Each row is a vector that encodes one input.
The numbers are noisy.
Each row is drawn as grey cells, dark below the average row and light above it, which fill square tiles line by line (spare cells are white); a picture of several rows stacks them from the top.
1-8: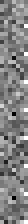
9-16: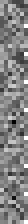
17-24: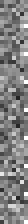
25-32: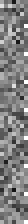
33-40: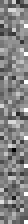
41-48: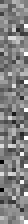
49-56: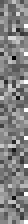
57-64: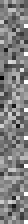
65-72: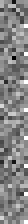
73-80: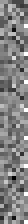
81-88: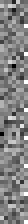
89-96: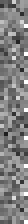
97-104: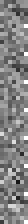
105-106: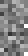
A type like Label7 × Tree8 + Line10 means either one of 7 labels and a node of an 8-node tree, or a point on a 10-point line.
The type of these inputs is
Bool × (Label7 + Tree7).
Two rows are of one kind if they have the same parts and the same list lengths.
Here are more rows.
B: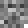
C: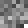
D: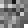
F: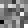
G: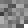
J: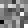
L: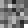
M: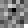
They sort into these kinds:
B
C, D, F, G, J, L, M

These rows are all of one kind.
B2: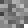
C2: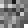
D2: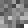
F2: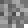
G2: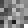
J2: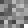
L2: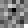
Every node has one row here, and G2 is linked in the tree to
J2.
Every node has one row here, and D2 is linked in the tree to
C2.
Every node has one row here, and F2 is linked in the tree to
B2 and L2.
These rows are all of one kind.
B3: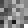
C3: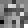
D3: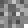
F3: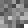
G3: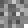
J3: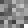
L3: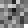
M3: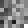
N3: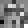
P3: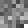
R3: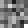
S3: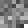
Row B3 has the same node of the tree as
C3, M3 and N3.
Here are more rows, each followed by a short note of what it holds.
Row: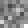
one of 7 labels and a true/false value
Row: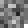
one of 7 labels and a true/false value
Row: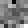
one of 7 labels and a true/false value
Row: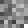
a node of a 7-node tree and a true/false value
